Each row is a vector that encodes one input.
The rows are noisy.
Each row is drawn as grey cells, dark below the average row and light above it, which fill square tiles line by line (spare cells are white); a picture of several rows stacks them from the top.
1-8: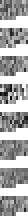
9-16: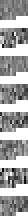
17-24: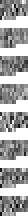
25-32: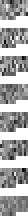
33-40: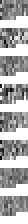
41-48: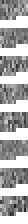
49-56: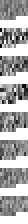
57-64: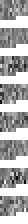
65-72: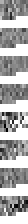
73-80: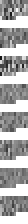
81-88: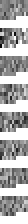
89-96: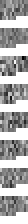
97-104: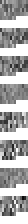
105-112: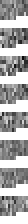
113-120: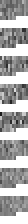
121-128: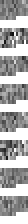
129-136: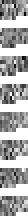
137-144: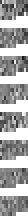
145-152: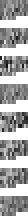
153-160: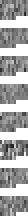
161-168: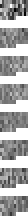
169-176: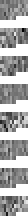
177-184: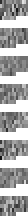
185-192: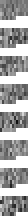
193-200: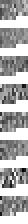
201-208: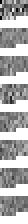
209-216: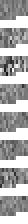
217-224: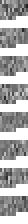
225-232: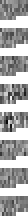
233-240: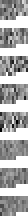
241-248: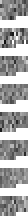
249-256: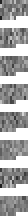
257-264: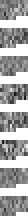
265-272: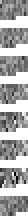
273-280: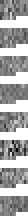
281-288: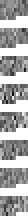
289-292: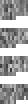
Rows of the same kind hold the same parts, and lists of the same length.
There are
2 kinds of row.
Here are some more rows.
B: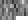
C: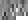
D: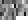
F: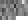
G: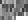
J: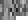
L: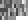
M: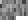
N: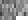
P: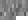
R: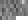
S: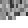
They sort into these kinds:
B, C, D, F, G, J, L, M, N, P, R
S

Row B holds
three true/false values.
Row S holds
a fixed value.
